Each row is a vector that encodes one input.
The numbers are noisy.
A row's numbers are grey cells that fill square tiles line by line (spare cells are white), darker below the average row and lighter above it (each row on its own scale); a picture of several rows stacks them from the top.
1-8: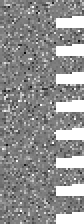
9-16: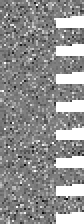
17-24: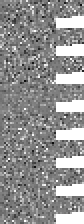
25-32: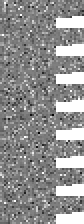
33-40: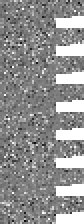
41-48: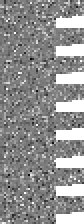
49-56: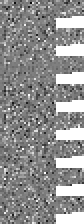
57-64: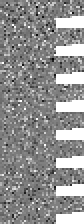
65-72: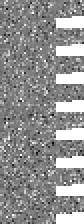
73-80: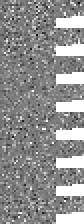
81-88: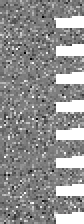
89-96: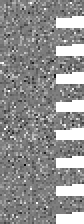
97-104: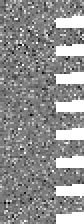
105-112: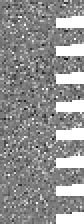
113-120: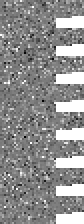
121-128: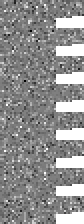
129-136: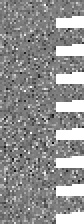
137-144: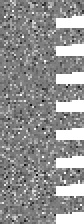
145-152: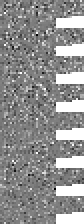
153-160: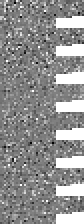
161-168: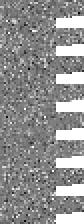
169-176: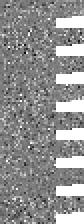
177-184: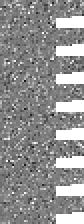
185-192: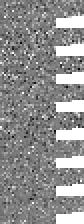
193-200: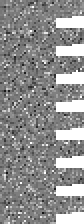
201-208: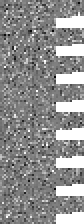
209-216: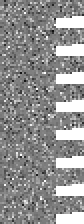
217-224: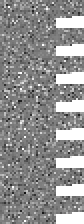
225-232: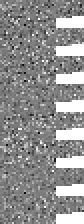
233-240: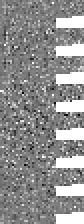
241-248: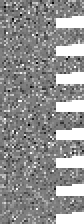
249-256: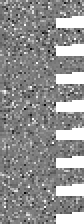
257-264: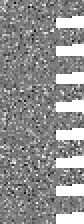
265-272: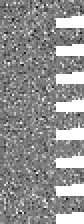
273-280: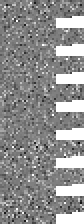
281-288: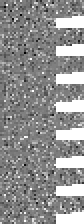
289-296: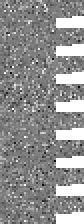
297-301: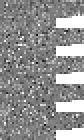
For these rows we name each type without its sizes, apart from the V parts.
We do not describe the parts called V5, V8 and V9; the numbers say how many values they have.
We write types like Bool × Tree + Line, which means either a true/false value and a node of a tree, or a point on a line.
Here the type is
Tree × Tree × (Tree + Unit) × (Tree × V8 + V9) × V5.
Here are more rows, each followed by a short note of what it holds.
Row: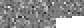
a node of each of three trees, a value of V5 and a value of V9
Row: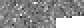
a node of each of four trees, a value of V5 and a value of V8
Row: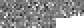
a node of each of two trees, a value of V5 and a value of V9
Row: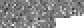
a node of each of two trees, a value of V5 and a value of V9
